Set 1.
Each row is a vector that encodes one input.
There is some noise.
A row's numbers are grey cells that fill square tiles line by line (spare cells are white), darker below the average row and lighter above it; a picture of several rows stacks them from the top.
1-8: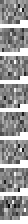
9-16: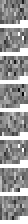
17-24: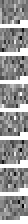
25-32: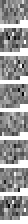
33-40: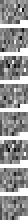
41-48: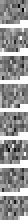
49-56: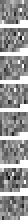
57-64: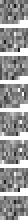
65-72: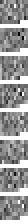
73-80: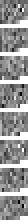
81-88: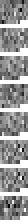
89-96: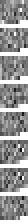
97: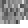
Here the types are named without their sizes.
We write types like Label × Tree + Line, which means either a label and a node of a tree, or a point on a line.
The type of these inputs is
Bool × Bool × Bool × Bool + Unit.
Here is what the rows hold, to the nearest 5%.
About 10% of them hold a fixed value. The rest hold four true/false values.
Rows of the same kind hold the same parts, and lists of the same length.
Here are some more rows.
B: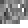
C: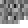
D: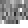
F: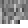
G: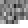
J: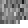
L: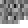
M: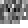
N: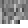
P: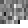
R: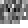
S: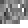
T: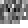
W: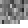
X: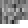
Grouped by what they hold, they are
B, C, D, F, G, J, L, N, P, S, W, X
M, R, T

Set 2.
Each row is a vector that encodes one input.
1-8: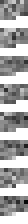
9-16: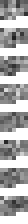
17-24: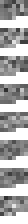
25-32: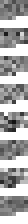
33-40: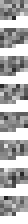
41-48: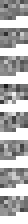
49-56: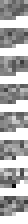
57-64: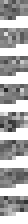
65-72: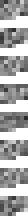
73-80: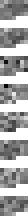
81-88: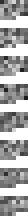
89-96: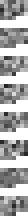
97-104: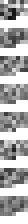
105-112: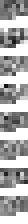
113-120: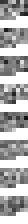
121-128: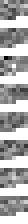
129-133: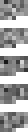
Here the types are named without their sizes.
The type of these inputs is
Line.
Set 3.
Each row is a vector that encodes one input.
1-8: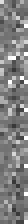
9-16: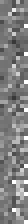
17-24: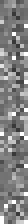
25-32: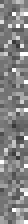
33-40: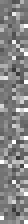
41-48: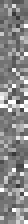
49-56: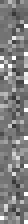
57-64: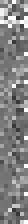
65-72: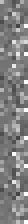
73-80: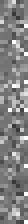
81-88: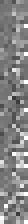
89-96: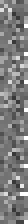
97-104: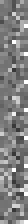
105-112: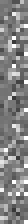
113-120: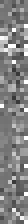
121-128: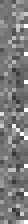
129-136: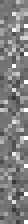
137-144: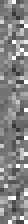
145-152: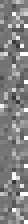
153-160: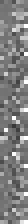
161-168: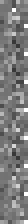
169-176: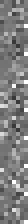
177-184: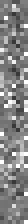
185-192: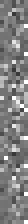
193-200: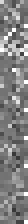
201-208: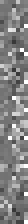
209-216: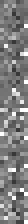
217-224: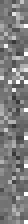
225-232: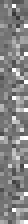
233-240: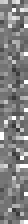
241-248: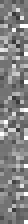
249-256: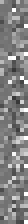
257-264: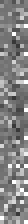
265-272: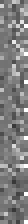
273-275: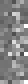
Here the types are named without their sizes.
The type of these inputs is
Line.
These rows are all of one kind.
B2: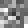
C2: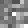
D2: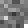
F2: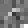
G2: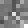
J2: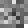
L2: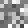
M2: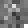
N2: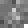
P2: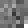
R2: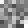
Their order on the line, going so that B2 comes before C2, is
B2, J2, P2, M2, D2, R2, G2, C2, N2, L2, F2.
